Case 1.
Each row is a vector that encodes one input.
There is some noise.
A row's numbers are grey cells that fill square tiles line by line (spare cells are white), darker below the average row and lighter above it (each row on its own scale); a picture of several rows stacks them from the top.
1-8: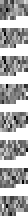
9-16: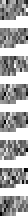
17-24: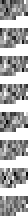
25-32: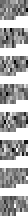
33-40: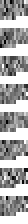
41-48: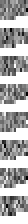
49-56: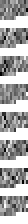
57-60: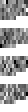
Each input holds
either one of 7 labels, or three true/false values.
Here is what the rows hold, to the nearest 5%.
About 40% of them hold one of 7 labels. The rest hold three true/false values.
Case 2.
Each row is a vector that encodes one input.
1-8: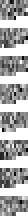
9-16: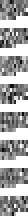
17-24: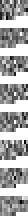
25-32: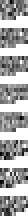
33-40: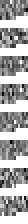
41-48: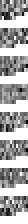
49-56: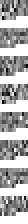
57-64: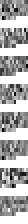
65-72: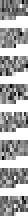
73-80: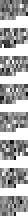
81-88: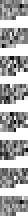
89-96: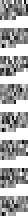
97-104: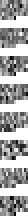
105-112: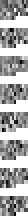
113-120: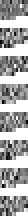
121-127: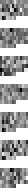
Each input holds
either a fixed value, or a point on a 3-point line and a point on a 5-point line, or three true/false values.
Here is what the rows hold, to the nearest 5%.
About 5% of them hold a fixed value. About 25% of them hold a point on a 3-point line and a point on a 5-point line. The rest hold three true/false values.
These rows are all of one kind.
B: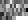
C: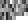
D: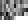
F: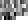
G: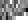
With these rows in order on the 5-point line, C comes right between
F and G.
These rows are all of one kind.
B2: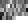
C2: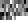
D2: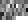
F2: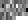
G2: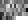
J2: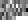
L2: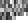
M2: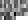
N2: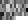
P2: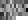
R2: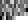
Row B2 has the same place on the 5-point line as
D2, G2, N2 and R2.
